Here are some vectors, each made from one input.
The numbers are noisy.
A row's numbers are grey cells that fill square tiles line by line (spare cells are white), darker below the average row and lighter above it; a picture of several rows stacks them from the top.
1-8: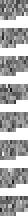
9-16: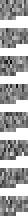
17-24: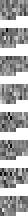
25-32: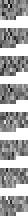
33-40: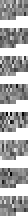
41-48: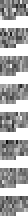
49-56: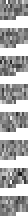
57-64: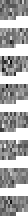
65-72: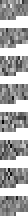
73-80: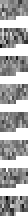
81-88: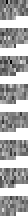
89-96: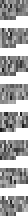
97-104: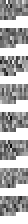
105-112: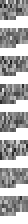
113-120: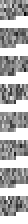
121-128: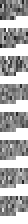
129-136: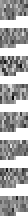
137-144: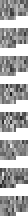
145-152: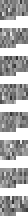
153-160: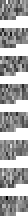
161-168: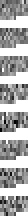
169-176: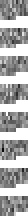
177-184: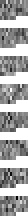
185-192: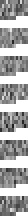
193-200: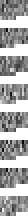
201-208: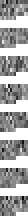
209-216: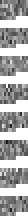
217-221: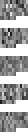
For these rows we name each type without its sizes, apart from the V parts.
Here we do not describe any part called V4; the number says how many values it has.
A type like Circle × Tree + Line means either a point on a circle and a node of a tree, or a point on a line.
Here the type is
(Bool × Bool × Bool + Tree) × List(V4).
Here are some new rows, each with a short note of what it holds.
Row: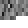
three true/false values, together with the empty list
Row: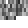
a node of a tree, together with the empty list
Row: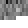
three true/false values, together with a list of one item
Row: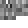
three true/false values, together with the empty list
